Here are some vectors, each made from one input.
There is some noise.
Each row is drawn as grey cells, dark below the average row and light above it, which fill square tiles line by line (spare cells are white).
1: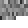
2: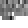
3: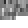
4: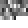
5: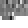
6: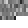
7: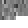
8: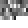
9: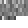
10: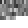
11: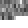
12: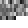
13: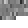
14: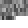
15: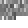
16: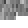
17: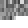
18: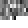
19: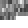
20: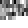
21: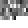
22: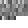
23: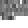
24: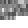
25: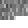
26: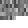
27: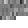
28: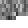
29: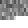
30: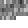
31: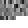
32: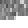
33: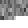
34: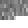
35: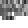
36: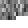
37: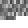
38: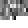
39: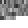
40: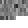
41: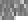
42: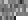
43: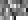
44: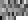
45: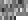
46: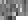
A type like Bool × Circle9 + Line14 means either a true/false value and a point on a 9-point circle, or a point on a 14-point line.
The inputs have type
List2(Line5).
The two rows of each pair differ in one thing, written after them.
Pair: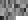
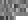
the place on the 5-point line in item 2 of the list
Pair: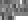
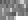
the place on the 5-point line in item 1 of the list
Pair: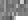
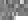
the place on the 5-point line in item 2 of the list
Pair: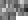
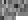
the place on the 5-point line in item 1 of the list
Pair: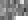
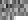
the place on the 5-point line in item 1 of the list
